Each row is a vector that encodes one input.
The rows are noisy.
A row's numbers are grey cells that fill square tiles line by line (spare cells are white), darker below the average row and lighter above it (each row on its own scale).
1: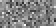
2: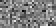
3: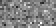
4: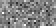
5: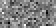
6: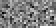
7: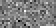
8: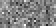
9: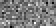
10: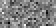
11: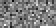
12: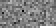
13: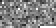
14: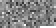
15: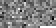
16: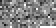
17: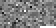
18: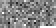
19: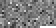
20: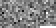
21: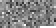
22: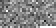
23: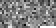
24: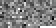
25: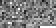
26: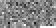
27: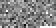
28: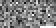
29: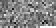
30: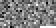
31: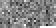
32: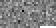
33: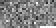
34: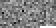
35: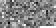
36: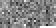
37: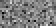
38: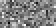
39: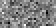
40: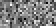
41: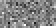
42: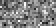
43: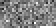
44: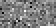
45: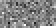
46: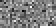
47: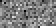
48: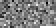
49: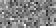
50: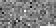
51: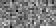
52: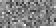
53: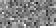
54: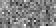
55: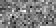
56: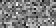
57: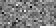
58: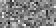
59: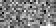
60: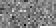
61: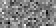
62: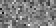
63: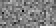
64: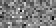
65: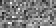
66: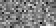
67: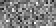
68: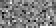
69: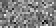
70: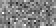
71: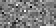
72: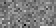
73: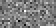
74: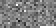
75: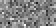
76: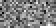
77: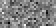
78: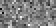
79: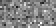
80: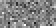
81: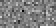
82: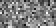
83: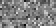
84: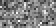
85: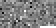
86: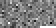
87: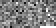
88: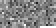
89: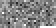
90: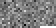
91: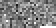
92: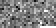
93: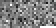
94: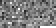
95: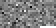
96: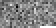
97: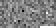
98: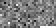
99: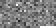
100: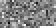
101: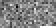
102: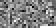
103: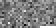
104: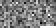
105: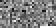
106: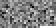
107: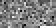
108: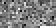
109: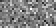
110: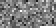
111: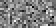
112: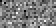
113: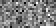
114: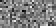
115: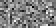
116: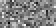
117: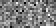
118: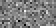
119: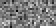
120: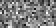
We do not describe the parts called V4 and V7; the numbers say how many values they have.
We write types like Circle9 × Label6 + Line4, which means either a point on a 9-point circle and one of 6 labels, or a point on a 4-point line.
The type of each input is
(Bool × Bool × Bool + Label5) × V4 + V7.
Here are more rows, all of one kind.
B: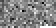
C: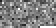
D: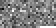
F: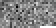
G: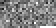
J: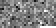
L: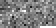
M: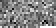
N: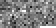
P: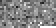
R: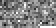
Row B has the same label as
F, J and P.
